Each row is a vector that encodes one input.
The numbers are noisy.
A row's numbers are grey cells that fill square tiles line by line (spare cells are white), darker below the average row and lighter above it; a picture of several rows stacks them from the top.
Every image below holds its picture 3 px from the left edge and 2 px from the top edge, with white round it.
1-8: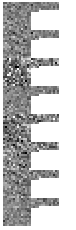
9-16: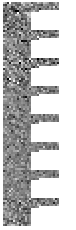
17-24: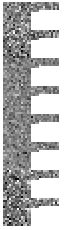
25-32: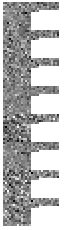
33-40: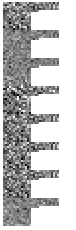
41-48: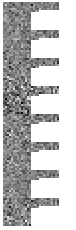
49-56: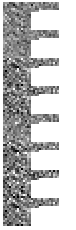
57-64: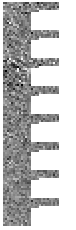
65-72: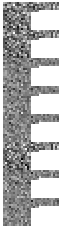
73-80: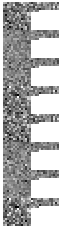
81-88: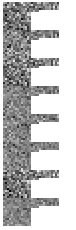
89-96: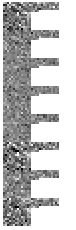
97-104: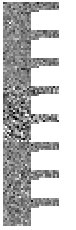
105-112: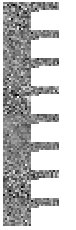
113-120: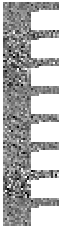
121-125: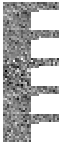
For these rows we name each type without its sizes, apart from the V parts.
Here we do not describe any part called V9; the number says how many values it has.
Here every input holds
either a point on a line, or a true/false value and a value of V9.
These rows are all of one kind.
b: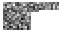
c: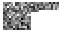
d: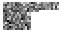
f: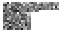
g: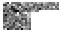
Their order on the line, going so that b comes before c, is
g, f, d, b, c.
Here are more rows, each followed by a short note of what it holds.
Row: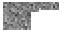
a true/false value and a value of V9
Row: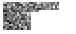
a point on a line
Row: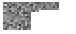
a true/false value and a value of V9
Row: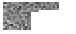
a true/false value and a value of V9
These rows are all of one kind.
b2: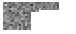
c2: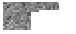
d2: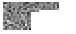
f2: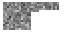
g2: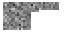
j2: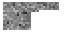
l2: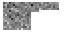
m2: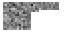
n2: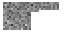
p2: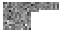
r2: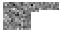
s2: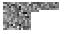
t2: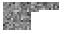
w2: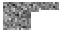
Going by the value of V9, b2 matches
j2, m2 and r2.
